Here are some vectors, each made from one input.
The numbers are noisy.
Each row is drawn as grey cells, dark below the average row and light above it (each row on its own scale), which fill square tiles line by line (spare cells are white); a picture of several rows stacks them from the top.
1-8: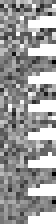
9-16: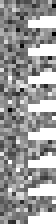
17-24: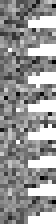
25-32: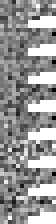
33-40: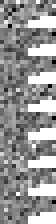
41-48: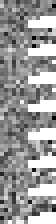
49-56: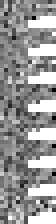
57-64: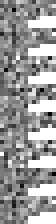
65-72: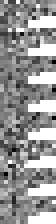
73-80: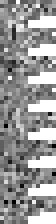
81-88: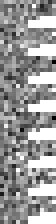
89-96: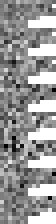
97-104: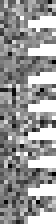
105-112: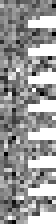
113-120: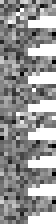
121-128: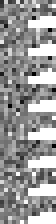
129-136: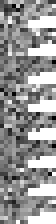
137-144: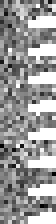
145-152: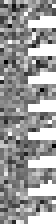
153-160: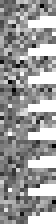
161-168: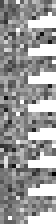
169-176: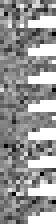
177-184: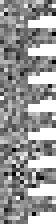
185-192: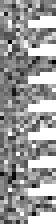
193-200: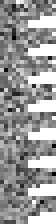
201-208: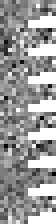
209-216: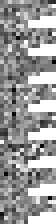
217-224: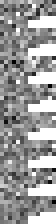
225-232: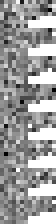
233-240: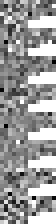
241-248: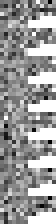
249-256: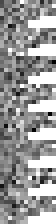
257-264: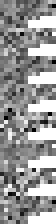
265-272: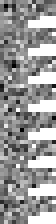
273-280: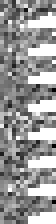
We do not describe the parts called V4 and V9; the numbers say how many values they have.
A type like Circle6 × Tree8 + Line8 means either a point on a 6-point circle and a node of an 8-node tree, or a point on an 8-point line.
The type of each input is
Bool × Circle8 + (Line8 + V4) × V9.
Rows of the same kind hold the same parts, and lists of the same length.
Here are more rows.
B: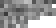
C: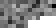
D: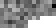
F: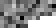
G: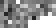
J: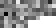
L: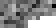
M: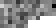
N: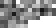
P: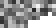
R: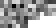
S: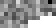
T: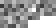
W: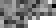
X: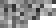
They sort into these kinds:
B, R, T, X
C, D, F, L, M, W
G, J, N, P, S

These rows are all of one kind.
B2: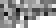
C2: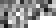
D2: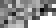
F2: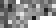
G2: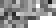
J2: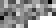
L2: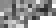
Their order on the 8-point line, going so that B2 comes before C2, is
B2, L2, D2, G2, J2, F2, C2.
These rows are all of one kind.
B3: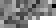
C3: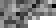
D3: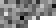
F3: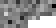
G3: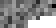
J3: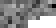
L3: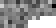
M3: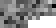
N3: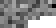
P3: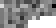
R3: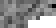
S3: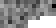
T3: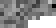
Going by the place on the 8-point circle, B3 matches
C3 and M3.
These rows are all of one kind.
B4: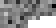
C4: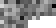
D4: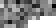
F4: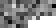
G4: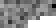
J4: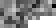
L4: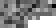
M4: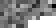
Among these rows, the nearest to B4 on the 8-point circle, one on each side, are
F4 and G4.
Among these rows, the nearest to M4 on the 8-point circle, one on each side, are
D4 and G4.
